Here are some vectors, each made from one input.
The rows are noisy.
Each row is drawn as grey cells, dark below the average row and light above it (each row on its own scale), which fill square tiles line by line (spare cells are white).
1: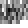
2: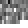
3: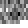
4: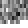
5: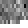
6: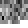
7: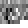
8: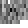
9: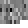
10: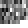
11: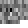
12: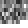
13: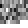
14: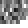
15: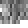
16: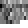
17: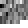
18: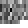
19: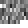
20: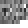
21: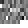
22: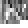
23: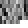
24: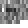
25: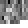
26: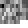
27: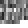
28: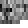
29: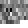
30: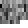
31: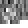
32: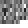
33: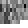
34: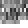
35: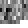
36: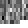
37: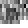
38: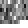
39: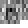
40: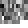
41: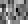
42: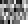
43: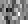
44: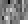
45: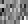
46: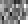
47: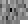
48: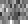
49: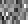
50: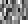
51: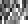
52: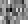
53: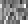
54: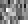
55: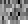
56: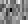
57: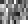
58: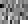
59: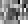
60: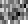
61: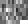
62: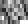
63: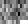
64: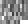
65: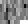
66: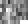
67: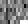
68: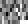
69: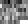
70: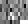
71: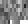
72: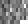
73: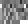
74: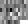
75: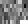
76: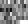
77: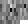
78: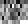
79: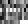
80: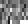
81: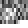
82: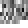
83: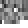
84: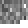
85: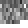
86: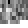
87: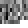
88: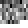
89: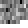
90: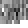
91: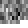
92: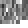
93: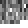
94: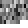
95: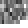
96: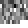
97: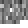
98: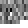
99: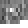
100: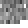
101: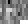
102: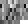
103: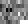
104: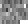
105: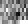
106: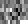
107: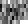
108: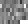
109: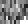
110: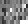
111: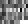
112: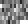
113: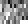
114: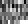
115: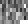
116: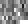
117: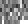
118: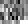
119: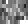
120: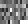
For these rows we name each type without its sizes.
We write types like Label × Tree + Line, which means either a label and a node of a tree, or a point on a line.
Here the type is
Line × (Line + Tree).
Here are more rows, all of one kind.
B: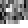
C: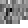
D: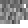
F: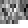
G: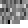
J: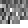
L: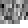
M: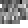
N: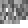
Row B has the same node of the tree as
G and J.
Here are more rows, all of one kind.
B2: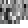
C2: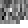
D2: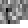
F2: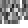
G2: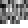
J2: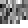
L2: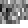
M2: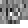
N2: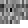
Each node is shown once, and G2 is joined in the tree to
J2 and L2.
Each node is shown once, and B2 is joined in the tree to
C2 and D2.
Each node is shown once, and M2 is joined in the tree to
F2.
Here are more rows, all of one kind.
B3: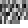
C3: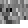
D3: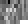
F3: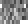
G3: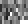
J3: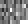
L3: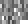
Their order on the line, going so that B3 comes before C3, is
J3, F3, D3, L3, B3, G3, C3.
